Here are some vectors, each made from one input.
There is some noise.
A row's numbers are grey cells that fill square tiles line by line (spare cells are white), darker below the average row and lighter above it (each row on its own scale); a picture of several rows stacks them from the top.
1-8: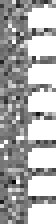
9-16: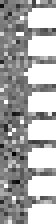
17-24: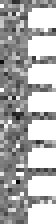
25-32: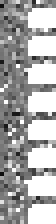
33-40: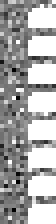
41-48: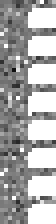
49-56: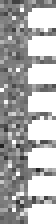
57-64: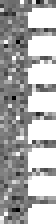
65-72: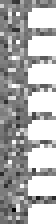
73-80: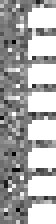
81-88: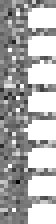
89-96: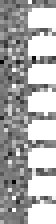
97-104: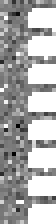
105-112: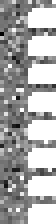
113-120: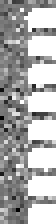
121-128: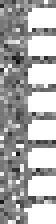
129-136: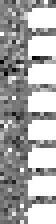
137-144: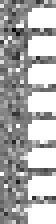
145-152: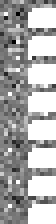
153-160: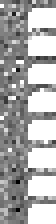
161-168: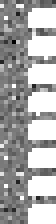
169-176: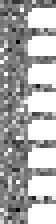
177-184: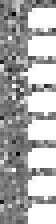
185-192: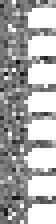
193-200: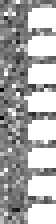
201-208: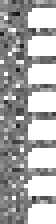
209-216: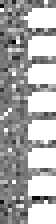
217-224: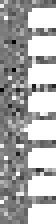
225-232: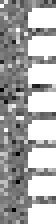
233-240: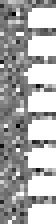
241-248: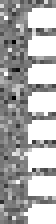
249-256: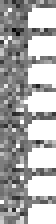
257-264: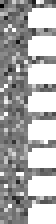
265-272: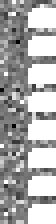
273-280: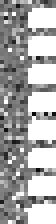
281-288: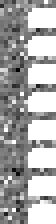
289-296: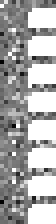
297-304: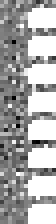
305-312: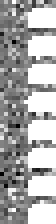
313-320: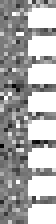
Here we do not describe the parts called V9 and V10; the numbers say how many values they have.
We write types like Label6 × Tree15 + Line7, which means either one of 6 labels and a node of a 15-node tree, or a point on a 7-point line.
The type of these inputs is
Label8 × Label8 + V9 × V10.
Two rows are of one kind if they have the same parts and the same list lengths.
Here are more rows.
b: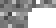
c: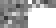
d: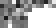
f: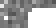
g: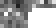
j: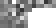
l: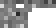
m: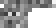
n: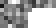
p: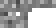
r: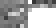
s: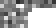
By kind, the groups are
b, c, d, j, n, r
f, g, l, m, p, s

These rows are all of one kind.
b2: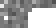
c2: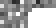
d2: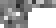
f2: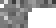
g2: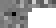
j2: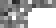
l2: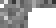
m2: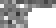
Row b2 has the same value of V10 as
f2 and l2.
